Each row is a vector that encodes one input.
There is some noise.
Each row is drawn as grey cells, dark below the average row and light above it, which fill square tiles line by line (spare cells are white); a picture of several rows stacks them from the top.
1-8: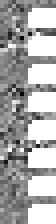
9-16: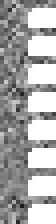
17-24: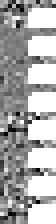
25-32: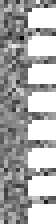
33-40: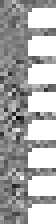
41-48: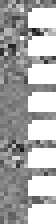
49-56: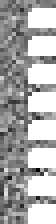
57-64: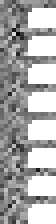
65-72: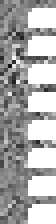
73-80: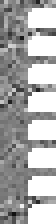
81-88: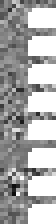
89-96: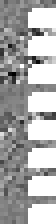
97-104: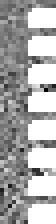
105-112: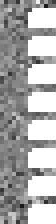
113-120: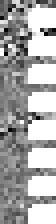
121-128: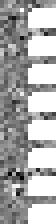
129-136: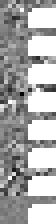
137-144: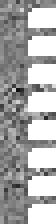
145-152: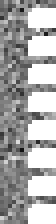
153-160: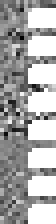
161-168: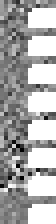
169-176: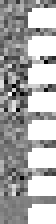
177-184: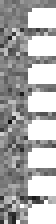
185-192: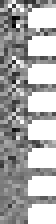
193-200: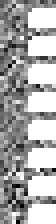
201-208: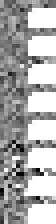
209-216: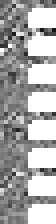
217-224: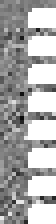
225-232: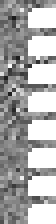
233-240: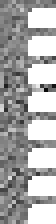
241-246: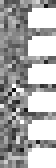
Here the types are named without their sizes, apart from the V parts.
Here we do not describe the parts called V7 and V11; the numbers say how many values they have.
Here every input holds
either a fixed value, or two labels, four true/false values, a value of V7 and a value of V11.
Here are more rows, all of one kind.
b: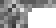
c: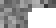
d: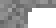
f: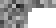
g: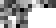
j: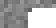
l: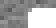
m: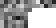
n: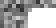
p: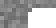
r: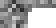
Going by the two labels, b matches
d and l.
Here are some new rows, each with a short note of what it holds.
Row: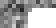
two labels, four true/false values, a value of V7 and a value of V11
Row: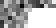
a fixed value
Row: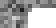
two labels, four true/false values, a value of V7 and a value of V11
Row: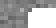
two labels, four true/false values, a value of V7 and a value of V11
